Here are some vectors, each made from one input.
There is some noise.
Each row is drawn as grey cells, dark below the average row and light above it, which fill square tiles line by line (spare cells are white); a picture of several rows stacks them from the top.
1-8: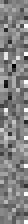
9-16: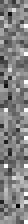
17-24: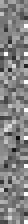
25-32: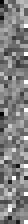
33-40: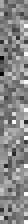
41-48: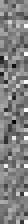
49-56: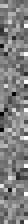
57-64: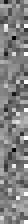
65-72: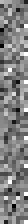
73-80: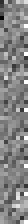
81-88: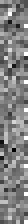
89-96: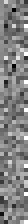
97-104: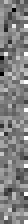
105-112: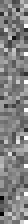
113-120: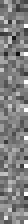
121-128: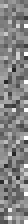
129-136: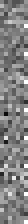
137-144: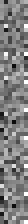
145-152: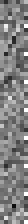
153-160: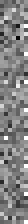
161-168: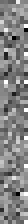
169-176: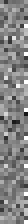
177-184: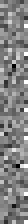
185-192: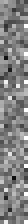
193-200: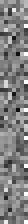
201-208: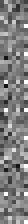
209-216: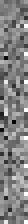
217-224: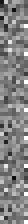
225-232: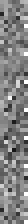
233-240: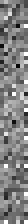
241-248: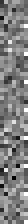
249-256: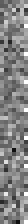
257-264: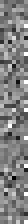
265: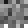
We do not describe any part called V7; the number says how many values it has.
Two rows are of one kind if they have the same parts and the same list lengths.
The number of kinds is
3.
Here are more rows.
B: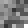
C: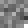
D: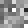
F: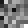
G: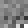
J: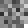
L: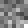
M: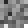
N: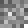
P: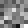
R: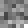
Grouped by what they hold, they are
B, F
C, G, L, M, R
D, J, N, P

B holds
a point on a 5-point line and a value of V7.
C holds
a point on an 8-point line and a node of a 9-node tree.
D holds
two values of V7.
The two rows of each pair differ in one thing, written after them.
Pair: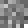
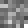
the node of the tree
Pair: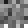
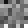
the node of the tree
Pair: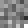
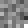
the node of the tree
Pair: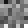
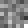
the place on the 8-point line
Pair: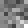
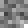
the node of the tree
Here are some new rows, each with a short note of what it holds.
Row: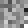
two values of V7
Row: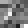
a point on a 5-point line and a value of V7
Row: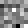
two values of V7
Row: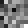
a point on a 5-point line and a value of V7
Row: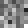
two values of V7
